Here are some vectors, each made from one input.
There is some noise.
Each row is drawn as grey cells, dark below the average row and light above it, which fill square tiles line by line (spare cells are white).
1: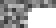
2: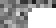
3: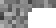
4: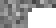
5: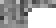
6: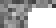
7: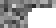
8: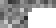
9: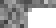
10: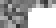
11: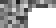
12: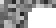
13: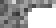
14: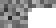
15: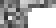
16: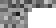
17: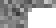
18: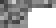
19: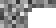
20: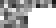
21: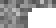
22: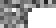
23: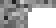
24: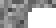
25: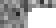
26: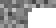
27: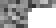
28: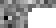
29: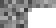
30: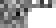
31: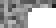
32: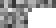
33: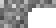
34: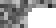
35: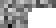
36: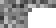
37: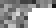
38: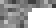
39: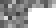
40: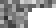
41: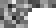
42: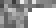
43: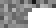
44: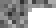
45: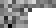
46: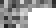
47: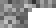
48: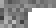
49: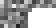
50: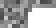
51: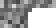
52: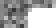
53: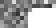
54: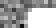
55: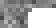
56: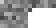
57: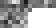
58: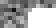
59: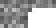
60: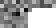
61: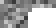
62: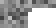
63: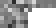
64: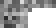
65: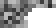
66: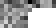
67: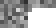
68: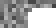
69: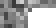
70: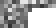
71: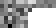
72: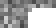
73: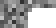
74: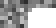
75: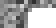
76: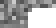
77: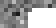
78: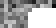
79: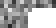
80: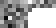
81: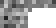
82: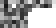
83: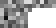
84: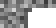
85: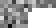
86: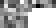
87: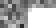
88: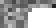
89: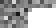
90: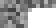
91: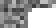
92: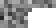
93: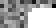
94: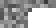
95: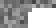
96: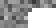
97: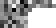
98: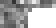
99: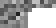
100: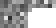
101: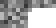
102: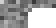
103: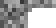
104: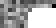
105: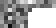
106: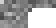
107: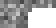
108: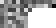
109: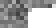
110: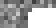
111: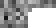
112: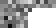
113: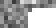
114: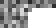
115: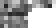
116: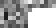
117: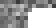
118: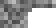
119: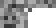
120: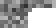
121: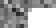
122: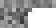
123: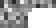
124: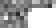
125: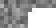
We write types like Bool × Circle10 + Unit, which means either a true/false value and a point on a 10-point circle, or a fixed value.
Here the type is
Line8 + Line10 × (Tree9 + Unit).
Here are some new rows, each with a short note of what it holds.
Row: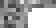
a point on an 8-point line
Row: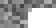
a point on a 10-point line and a node of a 9-node tree
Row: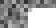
a point on a 10-point line and a node of a 9-node tree
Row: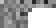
a point on a 10-point line
